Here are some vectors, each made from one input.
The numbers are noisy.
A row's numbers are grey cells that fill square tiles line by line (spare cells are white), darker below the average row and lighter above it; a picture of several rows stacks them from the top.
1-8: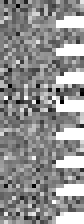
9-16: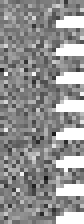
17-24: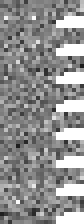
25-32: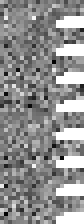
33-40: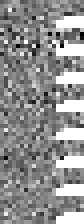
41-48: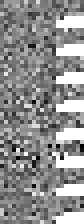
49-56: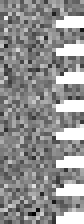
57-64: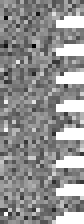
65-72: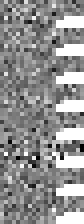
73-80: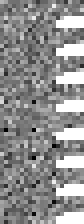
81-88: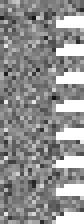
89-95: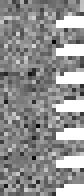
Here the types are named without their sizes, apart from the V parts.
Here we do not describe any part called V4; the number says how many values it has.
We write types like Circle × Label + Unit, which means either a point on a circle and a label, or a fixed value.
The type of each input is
List(Line × V4).
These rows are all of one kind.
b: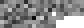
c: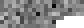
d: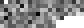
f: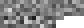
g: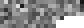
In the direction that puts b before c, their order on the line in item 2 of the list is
b, f, d, g, c.
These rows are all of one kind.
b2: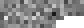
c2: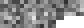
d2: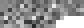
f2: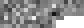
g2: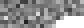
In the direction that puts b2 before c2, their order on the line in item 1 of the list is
b2, f2, d2, g2, c2.
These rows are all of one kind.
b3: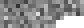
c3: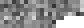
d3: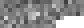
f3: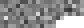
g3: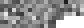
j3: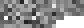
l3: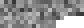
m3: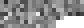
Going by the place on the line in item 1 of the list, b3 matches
f3 and g3.
